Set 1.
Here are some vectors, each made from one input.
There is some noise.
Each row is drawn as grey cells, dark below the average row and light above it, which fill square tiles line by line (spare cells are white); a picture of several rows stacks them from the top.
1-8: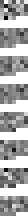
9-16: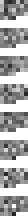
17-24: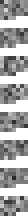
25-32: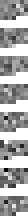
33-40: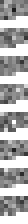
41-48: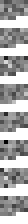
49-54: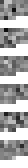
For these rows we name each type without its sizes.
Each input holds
a label, together with either a fixed value, or a node of a tree.
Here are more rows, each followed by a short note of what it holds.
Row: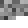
a label
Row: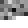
a label
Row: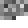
a label and a node of a tree
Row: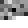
a label
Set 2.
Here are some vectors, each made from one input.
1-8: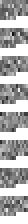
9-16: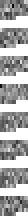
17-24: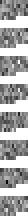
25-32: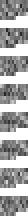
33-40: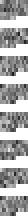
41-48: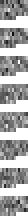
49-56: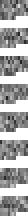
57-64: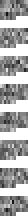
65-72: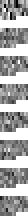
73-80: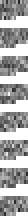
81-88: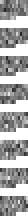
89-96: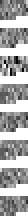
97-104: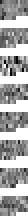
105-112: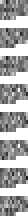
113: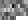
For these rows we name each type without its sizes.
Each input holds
a list of points on a circle.
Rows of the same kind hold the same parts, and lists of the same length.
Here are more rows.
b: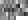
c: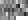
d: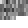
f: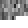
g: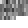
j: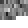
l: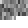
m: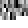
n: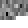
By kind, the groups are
b, c, d, g, l
f, j, n
m

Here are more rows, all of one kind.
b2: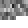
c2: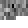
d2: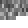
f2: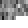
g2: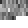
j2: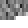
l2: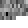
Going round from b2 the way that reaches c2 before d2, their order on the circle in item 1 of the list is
b2, f2, g2, c2, d2, j2, l2.
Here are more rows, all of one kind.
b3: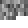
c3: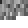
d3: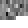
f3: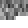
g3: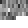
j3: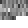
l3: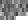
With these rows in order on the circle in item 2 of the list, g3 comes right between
f3 and j3.
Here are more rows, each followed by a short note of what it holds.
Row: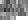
a list of one item
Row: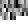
the empty list
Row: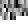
the empty list
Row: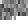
a list of one item
